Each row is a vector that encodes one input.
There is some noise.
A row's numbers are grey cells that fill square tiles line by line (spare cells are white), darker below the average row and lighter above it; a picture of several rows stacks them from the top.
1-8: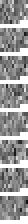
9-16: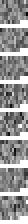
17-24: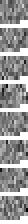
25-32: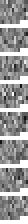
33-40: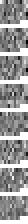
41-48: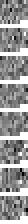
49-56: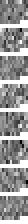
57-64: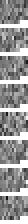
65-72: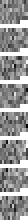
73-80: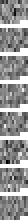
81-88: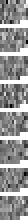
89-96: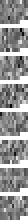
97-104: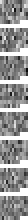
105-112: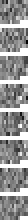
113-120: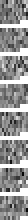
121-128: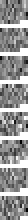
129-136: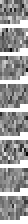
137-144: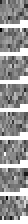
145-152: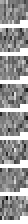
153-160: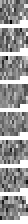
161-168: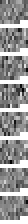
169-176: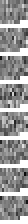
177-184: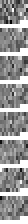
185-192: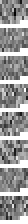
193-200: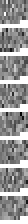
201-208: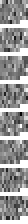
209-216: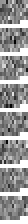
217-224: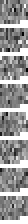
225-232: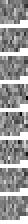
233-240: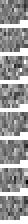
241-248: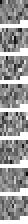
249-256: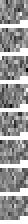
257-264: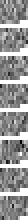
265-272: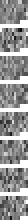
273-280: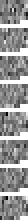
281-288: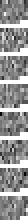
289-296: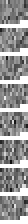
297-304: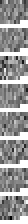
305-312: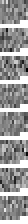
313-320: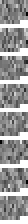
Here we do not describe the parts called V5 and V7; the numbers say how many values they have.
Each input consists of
one of 12 labels, a point on an 8-point line, a value of V5 and a value of V7, together with either a fixed value, or a node of an 11-node tree.
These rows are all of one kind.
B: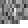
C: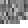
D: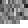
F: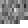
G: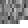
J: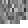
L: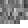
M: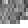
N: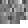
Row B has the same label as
F, G and L.
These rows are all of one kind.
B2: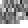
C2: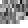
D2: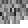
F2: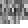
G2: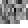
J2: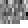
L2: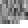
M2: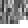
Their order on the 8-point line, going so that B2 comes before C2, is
F2, D2, B2, C2, L2, J2, G2, M2.
